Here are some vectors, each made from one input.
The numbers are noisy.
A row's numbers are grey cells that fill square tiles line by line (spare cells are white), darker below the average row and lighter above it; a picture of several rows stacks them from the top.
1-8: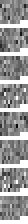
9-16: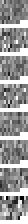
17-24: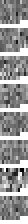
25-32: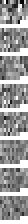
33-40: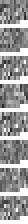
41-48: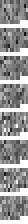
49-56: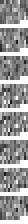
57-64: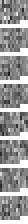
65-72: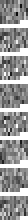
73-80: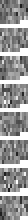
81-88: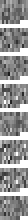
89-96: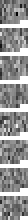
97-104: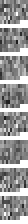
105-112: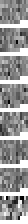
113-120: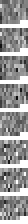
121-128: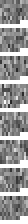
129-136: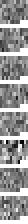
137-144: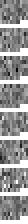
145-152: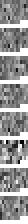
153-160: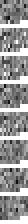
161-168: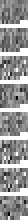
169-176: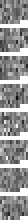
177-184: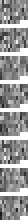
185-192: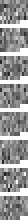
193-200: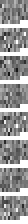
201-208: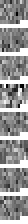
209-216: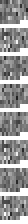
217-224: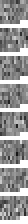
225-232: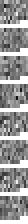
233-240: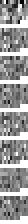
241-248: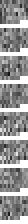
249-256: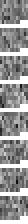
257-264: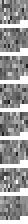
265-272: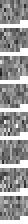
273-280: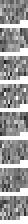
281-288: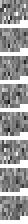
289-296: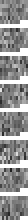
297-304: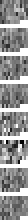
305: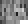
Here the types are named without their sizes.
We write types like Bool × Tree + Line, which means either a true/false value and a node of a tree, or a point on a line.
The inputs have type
List(Circle).
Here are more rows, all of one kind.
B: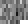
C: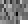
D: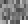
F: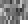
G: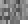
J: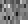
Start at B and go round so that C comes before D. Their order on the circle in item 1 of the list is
B, F, G, J, C, D.
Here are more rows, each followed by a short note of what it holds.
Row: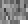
a list of three items
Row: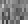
a list of three items
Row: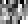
the empty list
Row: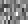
a list of one item
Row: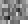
a list of three items
